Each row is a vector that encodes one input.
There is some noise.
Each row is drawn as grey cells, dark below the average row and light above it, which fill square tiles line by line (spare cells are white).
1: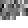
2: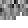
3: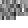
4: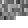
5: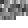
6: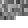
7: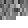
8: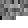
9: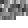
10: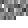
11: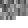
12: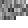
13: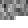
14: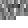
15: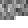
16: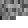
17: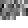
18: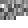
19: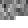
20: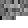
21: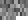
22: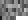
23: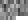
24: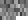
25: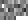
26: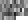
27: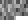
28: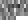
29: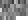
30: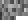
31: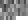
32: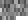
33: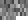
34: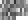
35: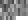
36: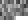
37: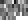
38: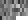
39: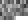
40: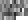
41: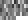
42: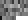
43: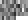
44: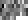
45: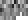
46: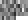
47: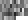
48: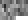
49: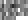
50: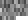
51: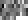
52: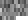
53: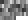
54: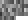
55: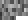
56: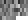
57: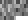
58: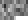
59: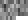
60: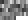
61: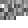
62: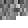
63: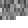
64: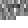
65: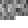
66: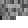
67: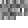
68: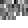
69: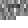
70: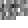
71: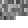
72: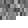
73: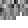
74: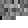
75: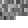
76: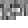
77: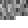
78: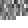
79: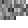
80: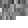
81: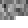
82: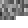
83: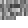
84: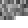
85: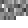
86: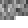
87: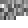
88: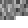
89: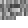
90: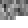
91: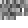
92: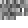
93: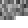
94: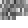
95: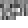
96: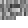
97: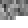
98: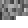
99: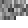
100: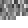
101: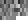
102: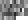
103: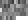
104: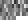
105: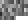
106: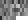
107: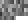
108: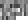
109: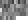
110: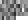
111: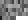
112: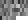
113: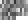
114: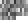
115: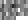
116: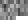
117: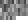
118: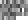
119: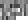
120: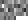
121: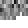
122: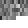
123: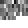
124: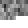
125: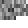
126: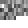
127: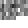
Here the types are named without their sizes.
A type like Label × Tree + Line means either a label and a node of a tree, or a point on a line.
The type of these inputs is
Circle + Tree.
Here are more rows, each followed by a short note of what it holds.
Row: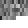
a point on a circle
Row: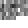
a node of a tree
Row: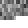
a point on a circle
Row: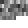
a node of a tree
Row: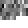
a node of a tree
